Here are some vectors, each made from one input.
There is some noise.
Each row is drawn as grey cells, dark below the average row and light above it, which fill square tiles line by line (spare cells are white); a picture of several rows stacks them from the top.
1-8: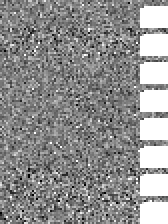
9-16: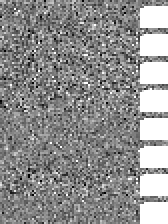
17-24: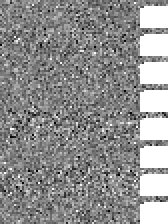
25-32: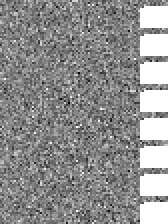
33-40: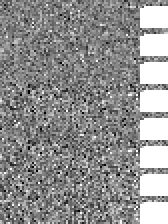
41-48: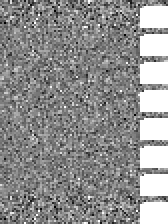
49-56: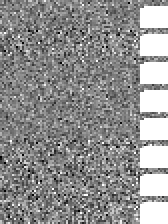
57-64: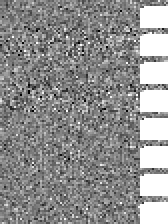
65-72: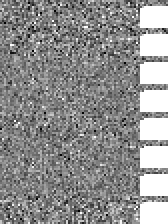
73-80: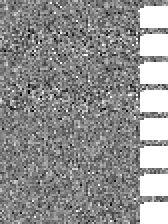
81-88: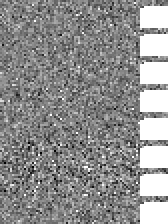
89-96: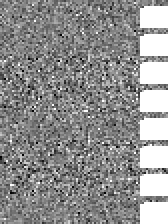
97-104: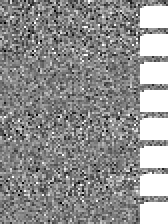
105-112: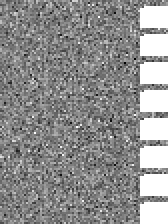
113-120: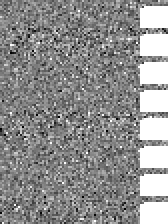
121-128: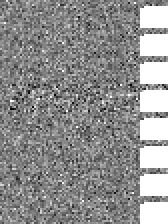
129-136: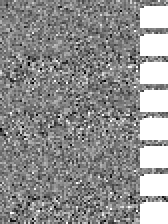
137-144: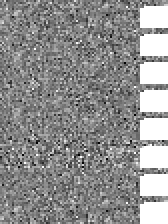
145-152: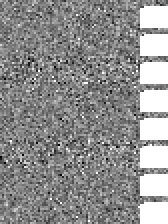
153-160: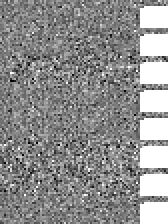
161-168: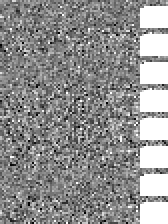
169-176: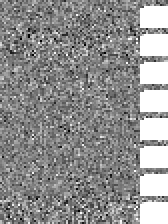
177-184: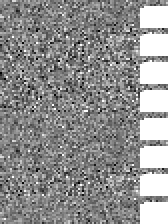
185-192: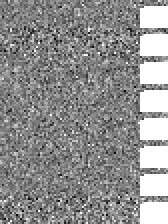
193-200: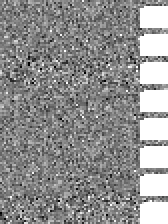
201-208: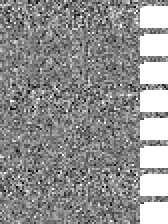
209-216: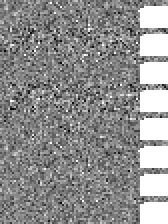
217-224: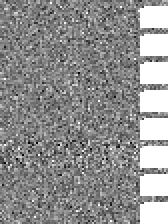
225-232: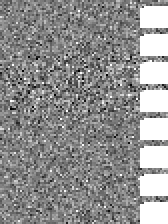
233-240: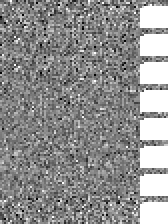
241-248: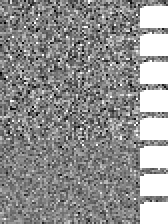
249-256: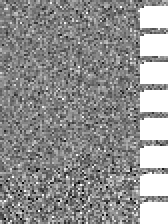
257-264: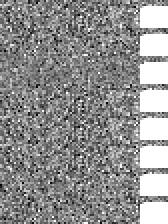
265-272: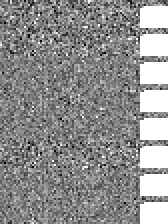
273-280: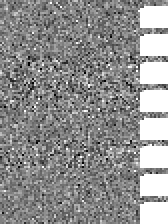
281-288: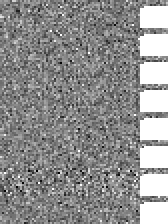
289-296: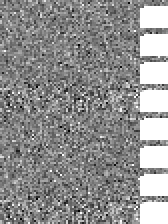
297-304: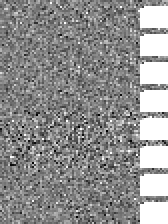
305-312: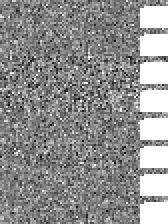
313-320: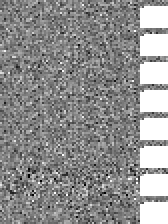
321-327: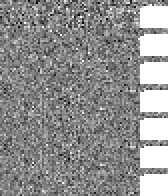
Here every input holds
either a fixed value, or a node of a 19-node tree, or three true/false values.
